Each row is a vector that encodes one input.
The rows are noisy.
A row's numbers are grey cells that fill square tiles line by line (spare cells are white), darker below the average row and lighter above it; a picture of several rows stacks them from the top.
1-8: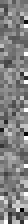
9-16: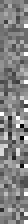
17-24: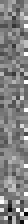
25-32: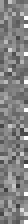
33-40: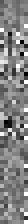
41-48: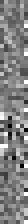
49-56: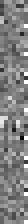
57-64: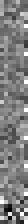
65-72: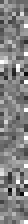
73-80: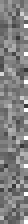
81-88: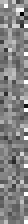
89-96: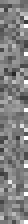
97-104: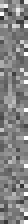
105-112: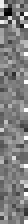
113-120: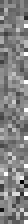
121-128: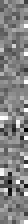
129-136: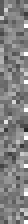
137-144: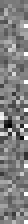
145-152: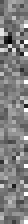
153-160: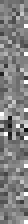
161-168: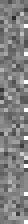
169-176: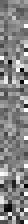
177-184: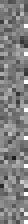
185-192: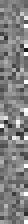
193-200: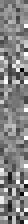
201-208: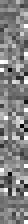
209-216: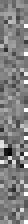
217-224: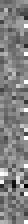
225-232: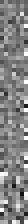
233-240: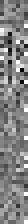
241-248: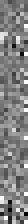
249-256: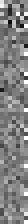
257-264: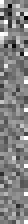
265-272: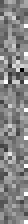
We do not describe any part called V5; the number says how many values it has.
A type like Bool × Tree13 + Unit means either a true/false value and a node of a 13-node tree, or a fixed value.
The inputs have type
(Bool × Bool × Bool × Bool + V5) × Tree11 + Line9.
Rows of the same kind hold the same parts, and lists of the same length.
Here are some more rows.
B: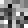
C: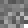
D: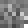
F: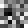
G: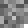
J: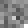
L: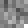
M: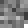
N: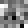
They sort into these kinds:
B, F, N
C, D
G, J, L, M

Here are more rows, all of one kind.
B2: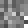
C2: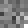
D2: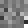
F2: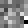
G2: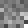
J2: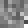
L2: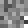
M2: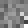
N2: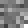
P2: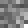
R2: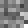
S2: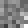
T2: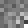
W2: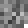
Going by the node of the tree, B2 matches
F2, J2 and L2.
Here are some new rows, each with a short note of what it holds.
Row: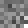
a node of an 11-node tree and a value of V5
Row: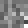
a node of an 11-node tree and a value of V5
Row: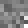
a node of an 11-node tree and a value of V5
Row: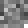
a node of an 11-node tree and four true/false values
